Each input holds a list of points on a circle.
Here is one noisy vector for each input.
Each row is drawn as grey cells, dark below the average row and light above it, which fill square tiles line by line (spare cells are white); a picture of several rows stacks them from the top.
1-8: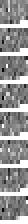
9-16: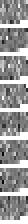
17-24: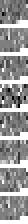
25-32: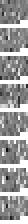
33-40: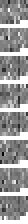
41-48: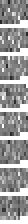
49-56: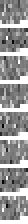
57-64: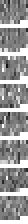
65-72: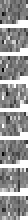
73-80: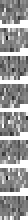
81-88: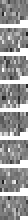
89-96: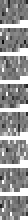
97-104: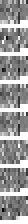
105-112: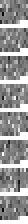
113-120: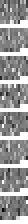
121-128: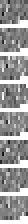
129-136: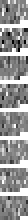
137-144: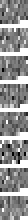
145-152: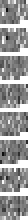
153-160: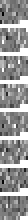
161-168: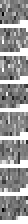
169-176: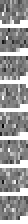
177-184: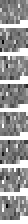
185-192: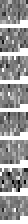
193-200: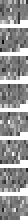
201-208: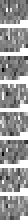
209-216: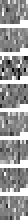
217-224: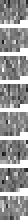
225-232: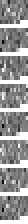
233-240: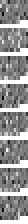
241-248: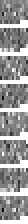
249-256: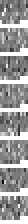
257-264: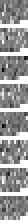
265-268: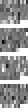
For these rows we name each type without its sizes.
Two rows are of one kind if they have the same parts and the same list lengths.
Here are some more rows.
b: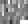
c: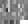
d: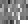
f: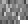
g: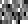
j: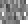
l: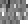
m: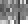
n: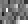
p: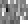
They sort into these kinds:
b, c, m, p
d, f, j, l, n
g

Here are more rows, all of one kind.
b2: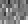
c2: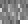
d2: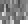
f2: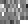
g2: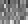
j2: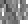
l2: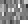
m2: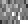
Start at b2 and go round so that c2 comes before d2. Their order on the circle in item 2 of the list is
b2, c2, d2, j2, l2, f2, m2, g2.
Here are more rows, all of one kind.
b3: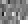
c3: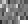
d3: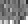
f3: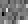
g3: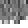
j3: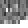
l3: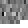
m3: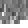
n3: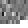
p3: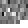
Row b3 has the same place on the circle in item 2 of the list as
d3, f3, g3 and n3.
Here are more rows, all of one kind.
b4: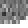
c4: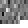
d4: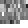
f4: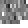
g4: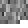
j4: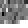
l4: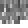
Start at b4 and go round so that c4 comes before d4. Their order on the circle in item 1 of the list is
b4, j4, c4, g4, d4, f4, l4.
